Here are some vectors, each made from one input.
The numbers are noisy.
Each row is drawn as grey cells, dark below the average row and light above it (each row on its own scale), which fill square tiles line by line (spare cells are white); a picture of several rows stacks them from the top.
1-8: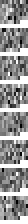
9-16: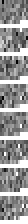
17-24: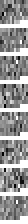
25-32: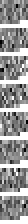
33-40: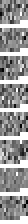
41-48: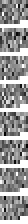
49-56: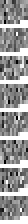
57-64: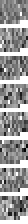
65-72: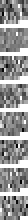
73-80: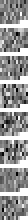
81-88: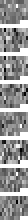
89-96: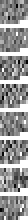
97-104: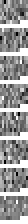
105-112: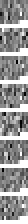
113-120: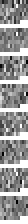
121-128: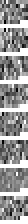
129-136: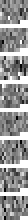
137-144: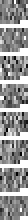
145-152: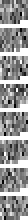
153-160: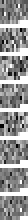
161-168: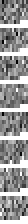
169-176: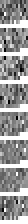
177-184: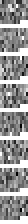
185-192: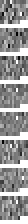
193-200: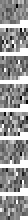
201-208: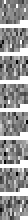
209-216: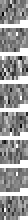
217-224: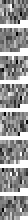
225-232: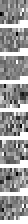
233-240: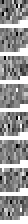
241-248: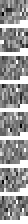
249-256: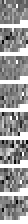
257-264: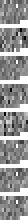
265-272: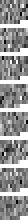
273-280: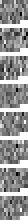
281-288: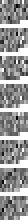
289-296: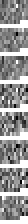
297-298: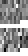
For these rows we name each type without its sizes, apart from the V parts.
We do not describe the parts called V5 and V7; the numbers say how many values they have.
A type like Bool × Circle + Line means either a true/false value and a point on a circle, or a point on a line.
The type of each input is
((Bool × Bool × Bool × Bool + Unit) × V7 + Line) × (Line + V5).
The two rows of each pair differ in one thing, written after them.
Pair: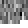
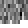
one of the four true/false values
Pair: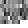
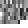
the value of V7
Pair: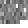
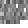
one of the four true/false values
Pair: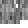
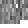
the value of V7
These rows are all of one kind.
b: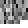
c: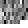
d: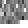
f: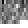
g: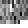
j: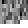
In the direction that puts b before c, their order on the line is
b, c, j, g, f, d.
